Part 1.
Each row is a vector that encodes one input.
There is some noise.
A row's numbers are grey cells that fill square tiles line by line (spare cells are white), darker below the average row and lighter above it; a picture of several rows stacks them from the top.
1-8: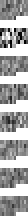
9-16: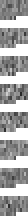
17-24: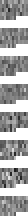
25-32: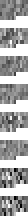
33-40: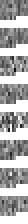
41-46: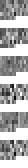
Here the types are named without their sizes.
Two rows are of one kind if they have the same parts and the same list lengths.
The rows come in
3 kinds.
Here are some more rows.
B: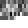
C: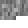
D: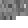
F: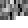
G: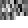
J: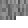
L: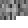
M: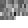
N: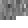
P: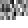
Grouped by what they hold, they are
B, M, P
C, G
D, F, J, L, N

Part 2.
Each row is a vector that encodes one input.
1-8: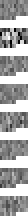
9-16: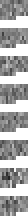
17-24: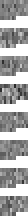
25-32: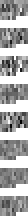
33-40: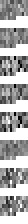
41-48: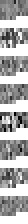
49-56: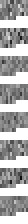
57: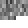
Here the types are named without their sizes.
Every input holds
a node of a tree, together with either a point on a circle, or a fixed value.
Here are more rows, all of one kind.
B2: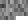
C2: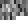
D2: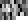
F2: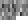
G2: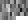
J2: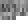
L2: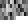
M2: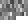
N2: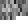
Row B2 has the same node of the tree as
J2 and L2.
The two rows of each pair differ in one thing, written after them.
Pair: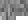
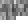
the place on the circle
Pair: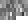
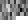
the node of the tree
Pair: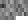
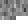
the node of the tree
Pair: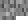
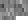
the place on the circle
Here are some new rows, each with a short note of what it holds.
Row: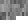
a node of a tree
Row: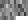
a point on a circle and a node of a tree
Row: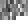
a node of a tree
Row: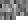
a point on a circle and a node of a tree
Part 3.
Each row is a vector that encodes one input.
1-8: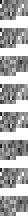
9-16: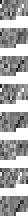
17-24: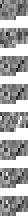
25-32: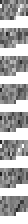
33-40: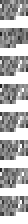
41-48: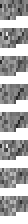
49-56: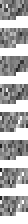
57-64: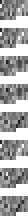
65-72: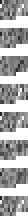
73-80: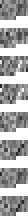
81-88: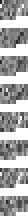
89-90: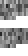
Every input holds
either a point on a 6-point line, or a point on a 7-point line.
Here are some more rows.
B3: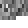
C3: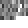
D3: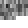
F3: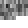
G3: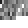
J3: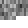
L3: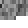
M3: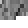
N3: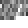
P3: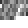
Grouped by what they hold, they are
B3, D3, F3, J3, L3, M3
C3, G3, N3, P3

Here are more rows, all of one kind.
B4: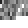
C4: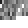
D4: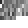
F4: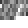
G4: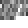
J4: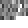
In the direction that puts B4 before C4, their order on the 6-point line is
J4, G4, F4, B4, C4, D4.
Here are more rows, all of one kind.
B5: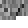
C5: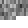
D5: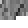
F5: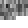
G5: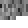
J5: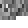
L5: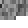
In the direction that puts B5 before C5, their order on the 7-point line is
G5, J5, B5, D5, L5, C5, F5.
